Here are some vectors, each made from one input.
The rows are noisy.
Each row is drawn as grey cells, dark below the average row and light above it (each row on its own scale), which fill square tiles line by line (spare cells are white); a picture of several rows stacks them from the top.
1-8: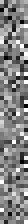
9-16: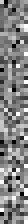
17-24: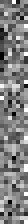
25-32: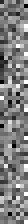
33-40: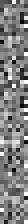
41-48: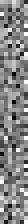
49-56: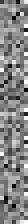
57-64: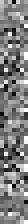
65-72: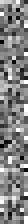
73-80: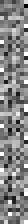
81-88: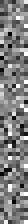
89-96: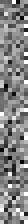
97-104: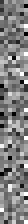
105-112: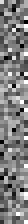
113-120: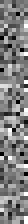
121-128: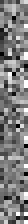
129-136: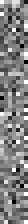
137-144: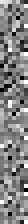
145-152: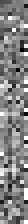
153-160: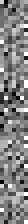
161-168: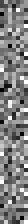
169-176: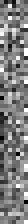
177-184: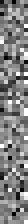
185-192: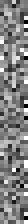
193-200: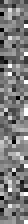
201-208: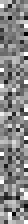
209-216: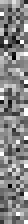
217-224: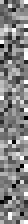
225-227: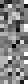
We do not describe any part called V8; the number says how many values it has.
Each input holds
one of 5 labels, together with either a point on a 7-point line, or a value of V8.
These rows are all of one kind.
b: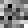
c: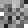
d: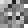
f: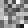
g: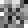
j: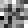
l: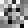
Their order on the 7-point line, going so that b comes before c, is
f, d, b, c, j, g, l.
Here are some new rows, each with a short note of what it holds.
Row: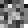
one of 5 labels and a value of V8
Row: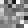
one of 5 labels and a point on a 7-point line
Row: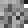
one of 5 labels and a point on a 7-point line
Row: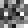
one of 5 labels and a value of V8
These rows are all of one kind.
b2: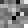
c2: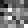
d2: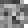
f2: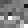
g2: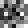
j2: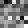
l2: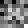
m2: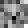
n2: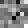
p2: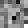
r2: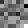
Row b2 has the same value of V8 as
d2, m2, n2 and p2.
